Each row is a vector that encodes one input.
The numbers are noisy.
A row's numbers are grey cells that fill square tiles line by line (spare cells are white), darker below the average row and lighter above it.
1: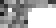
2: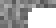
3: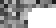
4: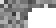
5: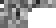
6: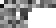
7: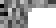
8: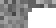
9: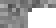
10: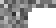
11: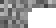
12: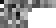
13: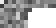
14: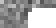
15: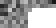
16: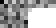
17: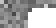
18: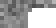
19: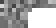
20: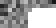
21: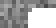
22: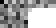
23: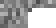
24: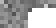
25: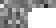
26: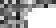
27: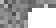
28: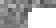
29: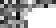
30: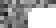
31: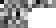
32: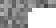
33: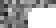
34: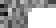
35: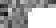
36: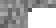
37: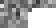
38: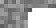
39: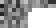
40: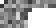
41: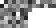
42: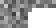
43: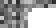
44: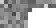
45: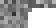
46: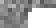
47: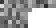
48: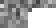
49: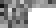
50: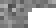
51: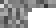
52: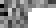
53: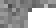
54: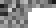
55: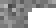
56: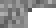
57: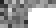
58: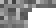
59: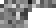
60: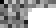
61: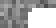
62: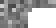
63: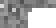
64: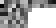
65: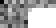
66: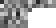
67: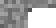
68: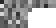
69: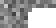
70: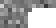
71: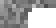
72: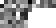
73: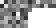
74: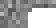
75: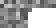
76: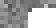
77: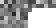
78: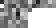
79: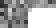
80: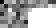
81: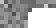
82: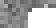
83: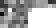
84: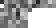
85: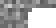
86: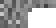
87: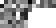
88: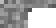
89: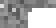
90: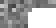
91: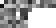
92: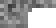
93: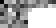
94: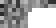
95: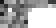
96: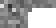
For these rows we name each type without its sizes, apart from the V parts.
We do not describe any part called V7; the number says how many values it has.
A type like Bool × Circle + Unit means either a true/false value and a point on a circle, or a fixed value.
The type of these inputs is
Bool × V7 + Line.
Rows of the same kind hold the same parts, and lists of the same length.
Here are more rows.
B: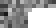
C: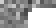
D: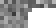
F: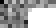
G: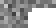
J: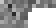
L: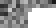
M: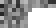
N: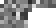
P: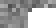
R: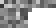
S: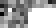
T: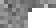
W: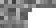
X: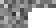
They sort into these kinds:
B, F, L, M, S
C, D, G, J, N, P, R, T, W, X

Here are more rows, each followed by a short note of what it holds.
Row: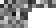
a true/false value and a value of V7
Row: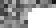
a point on a line
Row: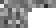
a true/false value and a value of V7
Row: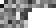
a true/false value and a value of V7
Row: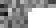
a point on a line
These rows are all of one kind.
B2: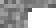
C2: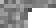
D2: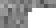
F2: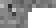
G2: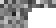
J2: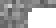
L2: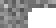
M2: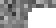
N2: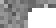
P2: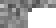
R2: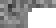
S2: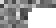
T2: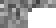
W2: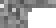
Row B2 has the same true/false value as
C2, D2, J2 and S2.
